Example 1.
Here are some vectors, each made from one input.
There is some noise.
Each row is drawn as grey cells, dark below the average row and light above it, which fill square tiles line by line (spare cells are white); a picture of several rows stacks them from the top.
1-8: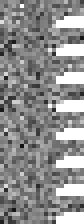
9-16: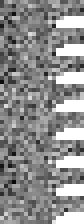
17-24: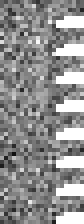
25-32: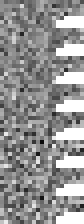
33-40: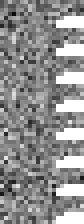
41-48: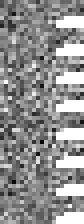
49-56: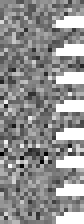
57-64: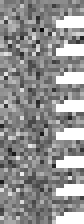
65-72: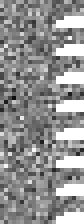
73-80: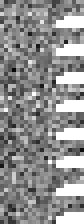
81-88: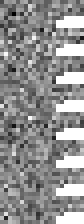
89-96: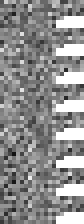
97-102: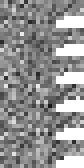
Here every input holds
either a point on each of two 5-point lines, or a list of up to two points on a 6-point line.
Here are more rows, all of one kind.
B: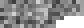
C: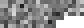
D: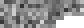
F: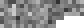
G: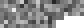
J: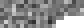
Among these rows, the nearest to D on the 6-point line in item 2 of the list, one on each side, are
C and J.
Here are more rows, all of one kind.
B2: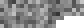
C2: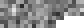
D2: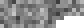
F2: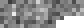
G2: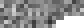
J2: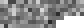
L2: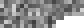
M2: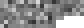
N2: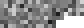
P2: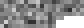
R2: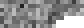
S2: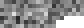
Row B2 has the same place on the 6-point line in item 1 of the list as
C2, D2, J2 and N2.
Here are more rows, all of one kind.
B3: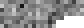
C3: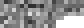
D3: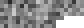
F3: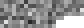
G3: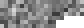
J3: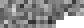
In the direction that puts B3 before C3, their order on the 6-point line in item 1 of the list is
G3, D3, B3, J3, F3, C3.
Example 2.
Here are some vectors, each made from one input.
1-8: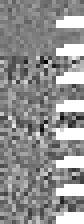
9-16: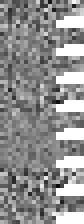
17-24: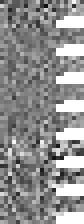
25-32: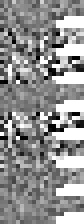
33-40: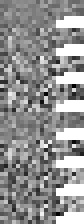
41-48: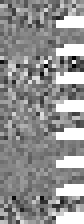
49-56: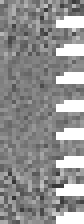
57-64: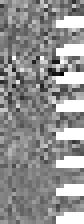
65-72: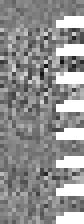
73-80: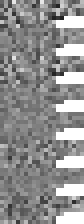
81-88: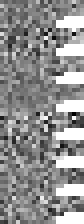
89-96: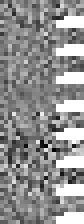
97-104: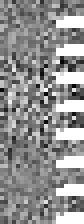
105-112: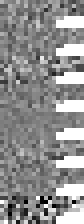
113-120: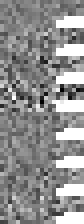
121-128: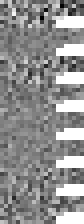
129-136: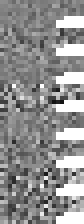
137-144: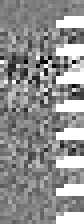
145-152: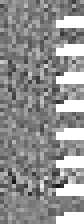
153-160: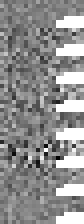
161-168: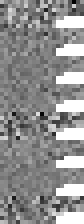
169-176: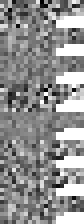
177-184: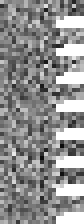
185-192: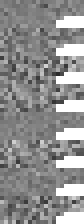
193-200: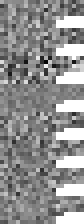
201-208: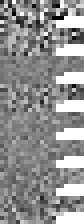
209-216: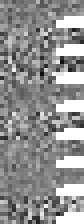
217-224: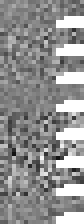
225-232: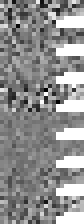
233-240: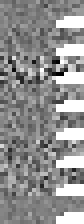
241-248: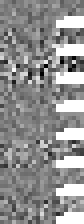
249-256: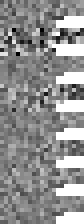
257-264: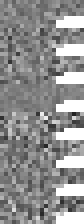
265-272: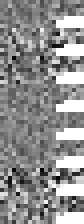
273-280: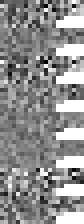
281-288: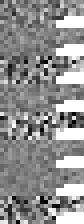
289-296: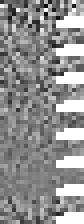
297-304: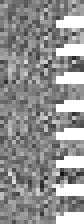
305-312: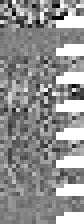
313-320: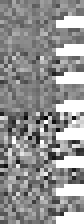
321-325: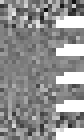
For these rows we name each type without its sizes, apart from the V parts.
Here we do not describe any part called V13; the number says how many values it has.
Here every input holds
a point on a circle, a true/false value and a value of V13.
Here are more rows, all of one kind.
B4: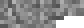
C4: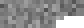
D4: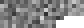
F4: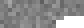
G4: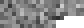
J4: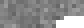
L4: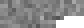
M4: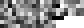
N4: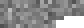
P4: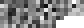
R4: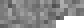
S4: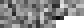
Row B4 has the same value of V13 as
M4, N4, R4 and S4.
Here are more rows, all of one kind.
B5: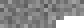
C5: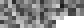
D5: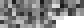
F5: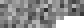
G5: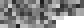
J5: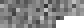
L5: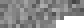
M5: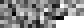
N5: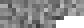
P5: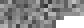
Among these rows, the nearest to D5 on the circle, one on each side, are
J5 and L5.
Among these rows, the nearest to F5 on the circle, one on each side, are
B5 and C5.
